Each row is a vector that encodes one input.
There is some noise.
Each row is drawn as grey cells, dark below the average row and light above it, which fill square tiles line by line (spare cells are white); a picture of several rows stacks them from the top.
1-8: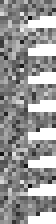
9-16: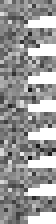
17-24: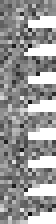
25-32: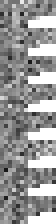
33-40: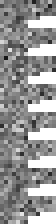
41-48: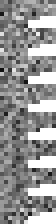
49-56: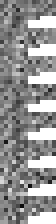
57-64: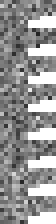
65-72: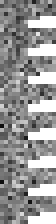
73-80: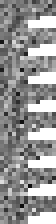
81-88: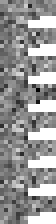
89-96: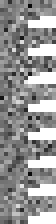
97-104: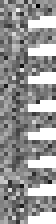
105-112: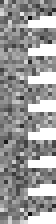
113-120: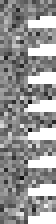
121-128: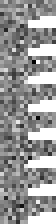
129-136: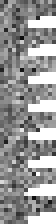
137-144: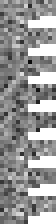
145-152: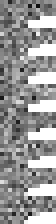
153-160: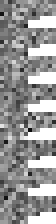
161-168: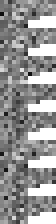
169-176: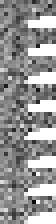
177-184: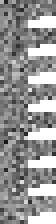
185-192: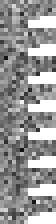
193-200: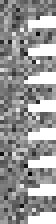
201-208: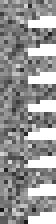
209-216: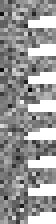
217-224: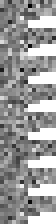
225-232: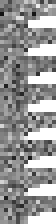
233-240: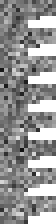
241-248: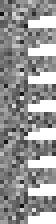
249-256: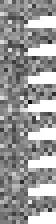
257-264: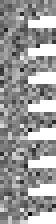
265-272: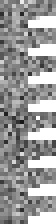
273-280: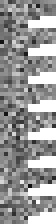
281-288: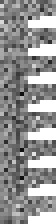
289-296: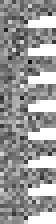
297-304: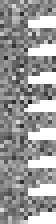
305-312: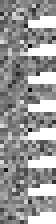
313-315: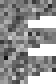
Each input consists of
either a point on an 11-point circle, or a point on a 15-point circle, or a node of an 11-node tree.
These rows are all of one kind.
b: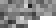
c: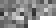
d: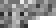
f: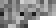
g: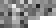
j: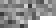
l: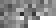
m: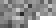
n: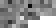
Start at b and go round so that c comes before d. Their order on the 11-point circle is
b, n, l, c, f, d, g, m, j.
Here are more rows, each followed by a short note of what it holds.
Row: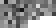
a point on a 15-point circle
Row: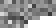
a node of an 11-node tree
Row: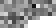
a node of an 11-node tree
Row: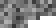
a point on a 15-point circle
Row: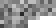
a point on an 11-point circle
